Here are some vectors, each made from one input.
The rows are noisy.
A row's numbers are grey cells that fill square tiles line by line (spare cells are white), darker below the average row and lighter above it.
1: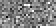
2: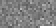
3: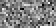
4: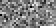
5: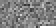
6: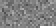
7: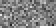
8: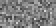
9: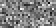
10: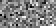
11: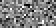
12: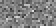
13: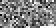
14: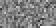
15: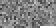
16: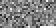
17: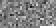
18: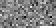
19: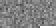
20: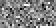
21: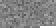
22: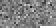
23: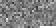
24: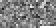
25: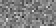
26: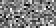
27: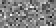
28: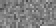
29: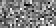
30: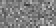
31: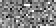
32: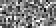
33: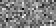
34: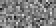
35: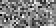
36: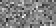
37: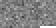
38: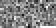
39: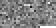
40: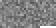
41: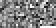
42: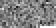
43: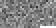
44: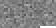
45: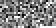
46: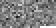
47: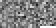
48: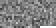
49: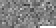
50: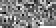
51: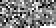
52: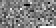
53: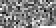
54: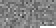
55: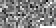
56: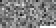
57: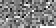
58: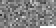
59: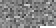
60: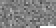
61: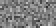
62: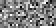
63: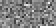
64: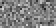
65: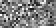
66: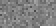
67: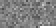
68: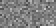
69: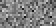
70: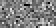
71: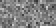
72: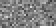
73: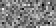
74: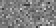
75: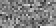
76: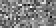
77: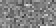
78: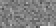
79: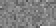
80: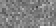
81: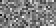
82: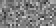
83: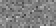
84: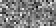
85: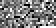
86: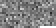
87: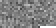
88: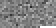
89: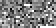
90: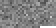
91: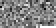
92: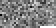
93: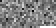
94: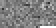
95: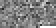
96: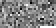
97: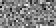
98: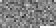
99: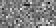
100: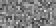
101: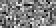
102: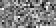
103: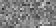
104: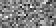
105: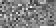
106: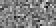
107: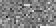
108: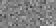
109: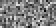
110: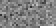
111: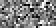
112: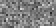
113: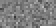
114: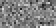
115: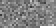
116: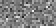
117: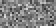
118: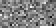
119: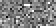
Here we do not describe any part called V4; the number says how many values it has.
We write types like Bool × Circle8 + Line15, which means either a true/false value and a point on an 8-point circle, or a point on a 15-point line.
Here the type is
Line7 + (Tree8 + Unit) × V4.
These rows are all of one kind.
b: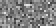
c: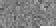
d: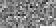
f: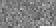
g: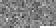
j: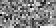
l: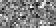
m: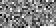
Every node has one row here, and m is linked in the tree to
b, c and l.
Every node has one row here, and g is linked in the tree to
b.
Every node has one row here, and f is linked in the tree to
b.
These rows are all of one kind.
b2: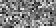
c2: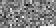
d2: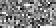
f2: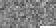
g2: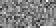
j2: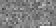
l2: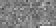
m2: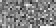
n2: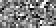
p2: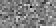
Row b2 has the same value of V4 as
f2, j2, l2 and p2.
